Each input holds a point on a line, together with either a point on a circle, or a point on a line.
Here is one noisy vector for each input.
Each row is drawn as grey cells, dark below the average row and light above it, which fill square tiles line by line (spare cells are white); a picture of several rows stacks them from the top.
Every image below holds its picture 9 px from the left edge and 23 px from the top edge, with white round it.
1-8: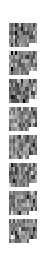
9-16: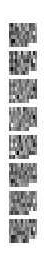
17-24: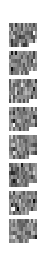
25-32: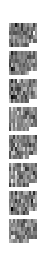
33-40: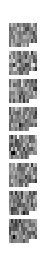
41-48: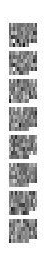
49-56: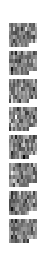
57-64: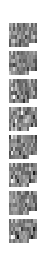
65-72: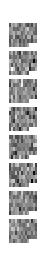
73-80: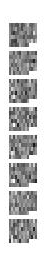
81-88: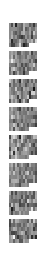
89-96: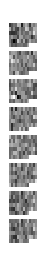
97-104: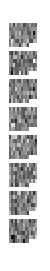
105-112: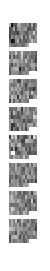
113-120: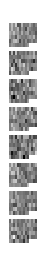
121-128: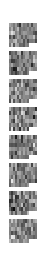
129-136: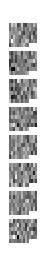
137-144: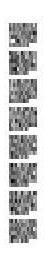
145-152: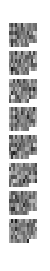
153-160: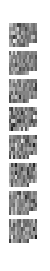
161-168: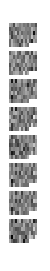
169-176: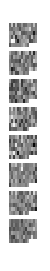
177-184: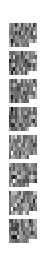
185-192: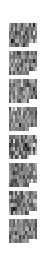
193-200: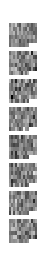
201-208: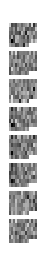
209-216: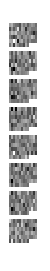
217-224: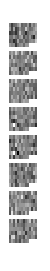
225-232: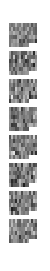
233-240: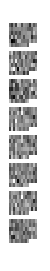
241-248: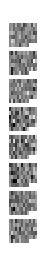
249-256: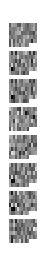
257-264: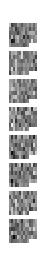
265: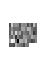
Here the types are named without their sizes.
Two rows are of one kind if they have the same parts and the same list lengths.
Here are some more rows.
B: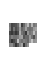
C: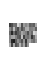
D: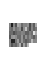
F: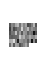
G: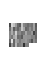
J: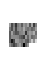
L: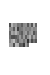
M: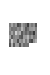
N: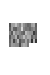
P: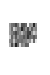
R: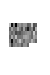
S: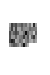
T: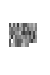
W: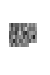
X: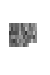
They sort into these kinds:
B, C, D, J, P, R, S, W, X
F, G, L, M, N, T

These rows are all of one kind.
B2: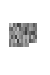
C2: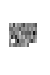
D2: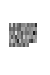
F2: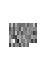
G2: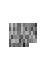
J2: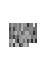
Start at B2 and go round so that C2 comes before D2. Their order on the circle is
B2, G2, J2, F2, C2, D2.
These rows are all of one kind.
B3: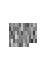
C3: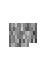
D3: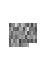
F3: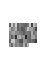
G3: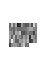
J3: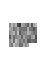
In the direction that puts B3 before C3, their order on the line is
G3, F3, B3, D3, C3, J3.
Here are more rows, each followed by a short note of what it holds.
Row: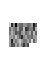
a point on each of two lines
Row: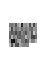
a point on each of two lines
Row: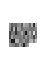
a point on each of two lines
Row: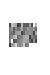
a point on a circle and a point on a line
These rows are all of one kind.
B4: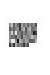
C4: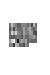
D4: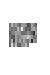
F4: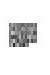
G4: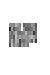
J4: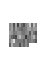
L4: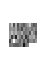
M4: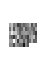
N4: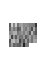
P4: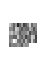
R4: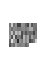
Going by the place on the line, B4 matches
C4, L4, M4 and N4.
